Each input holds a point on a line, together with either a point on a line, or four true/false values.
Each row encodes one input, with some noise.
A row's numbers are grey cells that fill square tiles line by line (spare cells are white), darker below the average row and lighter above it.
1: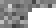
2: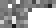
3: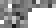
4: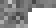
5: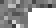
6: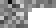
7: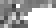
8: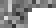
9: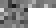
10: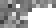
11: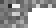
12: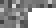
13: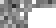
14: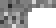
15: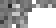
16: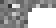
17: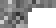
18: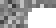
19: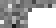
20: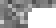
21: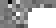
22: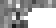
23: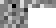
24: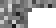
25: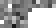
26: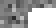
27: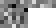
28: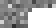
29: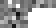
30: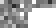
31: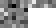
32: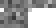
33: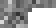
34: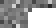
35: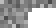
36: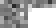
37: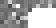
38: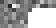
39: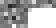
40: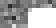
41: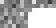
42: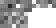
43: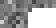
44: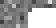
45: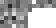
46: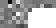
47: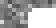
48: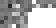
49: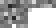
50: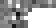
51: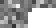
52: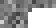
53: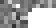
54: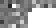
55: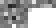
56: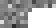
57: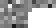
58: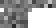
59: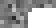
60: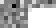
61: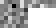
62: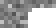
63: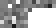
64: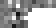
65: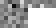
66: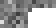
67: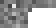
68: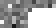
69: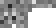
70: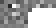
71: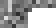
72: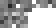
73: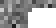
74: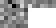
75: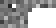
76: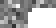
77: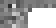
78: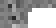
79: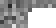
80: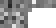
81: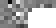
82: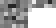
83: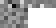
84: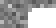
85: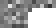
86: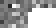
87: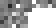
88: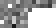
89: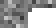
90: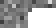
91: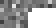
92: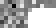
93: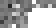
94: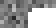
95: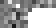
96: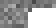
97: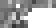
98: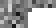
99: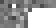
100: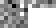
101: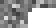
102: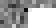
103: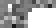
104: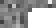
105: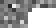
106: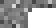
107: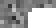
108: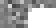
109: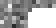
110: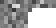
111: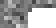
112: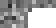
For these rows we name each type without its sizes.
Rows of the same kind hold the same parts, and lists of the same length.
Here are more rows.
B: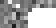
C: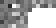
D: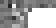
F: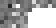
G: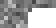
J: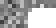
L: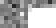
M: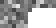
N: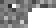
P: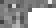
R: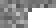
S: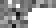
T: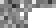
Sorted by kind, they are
B, C, F, M, N, S
D, G, J, L, P, R, T

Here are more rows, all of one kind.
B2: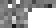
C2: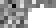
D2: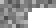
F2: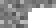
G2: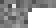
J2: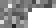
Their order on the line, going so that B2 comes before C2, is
J2, B2, G2, F2, D2, C2.
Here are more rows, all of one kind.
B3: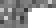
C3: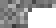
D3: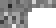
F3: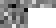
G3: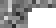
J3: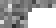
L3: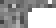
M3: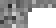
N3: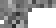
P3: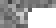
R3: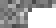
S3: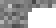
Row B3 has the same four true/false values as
F3 and G3.
